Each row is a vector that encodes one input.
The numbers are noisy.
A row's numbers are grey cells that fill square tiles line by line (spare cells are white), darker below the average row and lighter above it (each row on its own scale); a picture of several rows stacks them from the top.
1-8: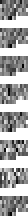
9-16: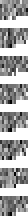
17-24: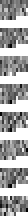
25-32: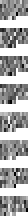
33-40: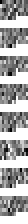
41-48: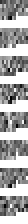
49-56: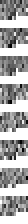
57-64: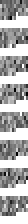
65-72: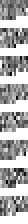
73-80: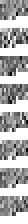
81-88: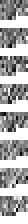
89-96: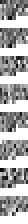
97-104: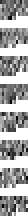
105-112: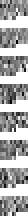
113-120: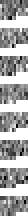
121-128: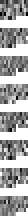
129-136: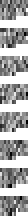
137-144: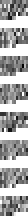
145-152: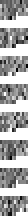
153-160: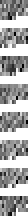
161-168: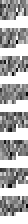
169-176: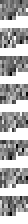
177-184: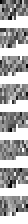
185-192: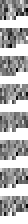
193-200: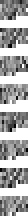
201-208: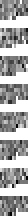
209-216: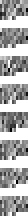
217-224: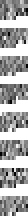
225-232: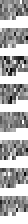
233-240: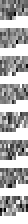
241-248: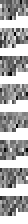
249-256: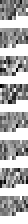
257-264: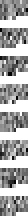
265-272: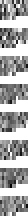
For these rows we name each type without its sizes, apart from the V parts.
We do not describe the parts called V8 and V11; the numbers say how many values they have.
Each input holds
a label, together with either a point on a line and a value of V11, or a value of V8.
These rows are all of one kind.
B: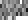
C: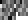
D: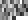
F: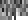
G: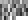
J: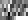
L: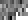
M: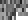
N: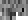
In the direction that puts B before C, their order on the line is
G, B, J, C, L, D, M, F, N.
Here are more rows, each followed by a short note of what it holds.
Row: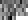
a label and a value of V8
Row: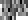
a label, a point on a line and a value of V11
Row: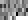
a label and a value of V8
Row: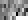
a label and a value of V8
